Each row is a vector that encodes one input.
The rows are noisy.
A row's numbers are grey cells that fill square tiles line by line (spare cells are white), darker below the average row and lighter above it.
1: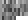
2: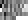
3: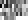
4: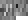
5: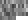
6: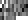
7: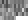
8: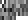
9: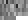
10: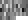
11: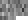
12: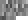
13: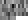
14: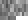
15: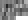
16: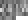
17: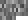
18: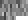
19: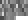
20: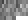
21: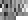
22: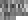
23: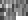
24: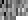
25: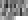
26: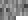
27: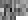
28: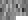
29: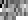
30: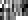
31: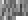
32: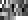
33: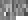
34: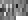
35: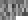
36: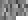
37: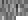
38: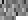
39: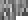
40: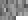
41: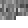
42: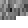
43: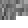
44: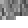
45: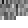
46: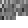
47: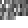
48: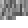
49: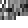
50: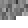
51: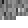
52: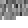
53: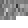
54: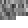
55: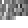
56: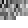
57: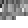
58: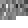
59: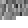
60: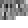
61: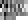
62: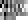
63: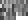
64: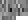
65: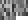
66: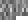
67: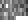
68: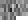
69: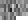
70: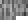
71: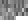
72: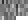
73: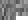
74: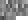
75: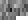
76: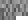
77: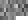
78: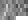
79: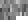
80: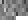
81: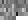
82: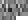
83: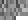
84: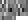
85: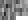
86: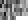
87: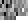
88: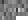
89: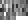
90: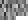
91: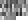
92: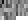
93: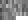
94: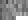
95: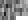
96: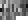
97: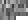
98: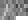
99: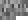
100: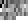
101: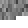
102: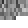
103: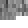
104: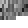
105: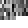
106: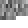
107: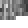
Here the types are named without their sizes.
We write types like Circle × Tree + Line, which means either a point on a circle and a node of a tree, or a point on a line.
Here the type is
Tree × Tree.
